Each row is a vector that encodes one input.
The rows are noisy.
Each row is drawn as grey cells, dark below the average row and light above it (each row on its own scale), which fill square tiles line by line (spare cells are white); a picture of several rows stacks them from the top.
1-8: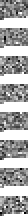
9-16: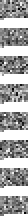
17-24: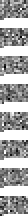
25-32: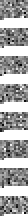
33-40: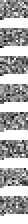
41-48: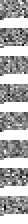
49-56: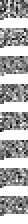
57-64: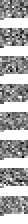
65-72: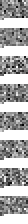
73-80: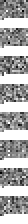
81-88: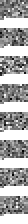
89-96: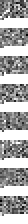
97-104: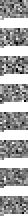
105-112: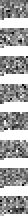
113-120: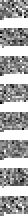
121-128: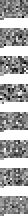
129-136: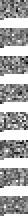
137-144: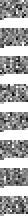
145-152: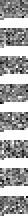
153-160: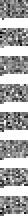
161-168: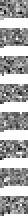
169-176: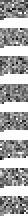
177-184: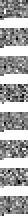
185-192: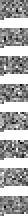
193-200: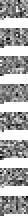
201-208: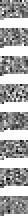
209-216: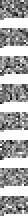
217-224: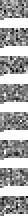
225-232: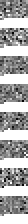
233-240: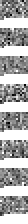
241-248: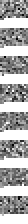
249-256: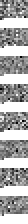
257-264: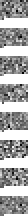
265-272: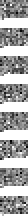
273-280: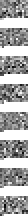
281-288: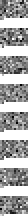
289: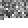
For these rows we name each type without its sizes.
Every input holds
a point on each of two lines and a true/false value.
